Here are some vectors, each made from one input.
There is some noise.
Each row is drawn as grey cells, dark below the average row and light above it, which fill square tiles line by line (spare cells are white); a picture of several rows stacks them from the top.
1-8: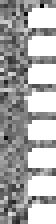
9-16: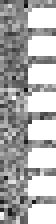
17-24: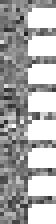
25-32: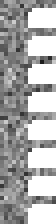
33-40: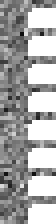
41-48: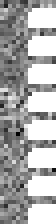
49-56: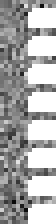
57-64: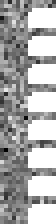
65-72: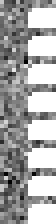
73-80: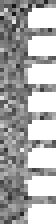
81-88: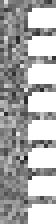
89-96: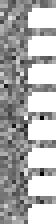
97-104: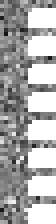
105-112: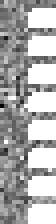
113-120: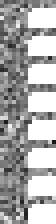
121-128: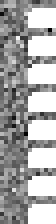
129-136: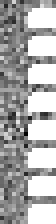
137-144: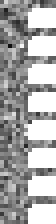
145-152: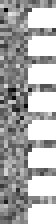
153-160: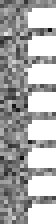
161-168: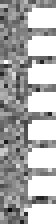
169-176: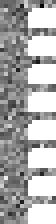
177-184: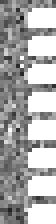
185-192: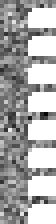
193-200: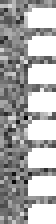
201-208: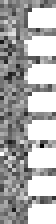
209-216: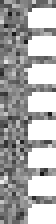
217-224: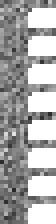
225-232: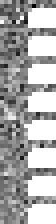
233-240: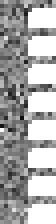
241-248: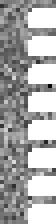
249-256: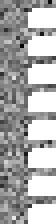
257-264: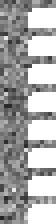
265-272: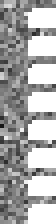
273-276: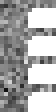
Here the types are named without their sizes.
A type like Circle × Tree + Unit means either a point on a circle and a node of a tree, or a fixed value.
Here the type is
(Bool × Bool × Bool + Line) × Tree.
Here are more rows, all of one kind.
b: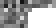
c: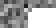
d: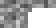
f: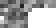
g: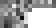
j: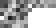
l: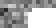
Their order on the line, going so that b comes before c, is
f, l, j, g, d, b, c.
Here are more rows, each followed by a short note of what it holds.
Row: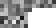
a node of a tree and three true/false values
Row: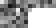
a point on a line and a node of a tree
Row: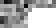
a point on a line and a node of a tree
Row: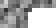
a node of a tree and three true/false values
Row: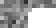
a point on a line and a node of a tree
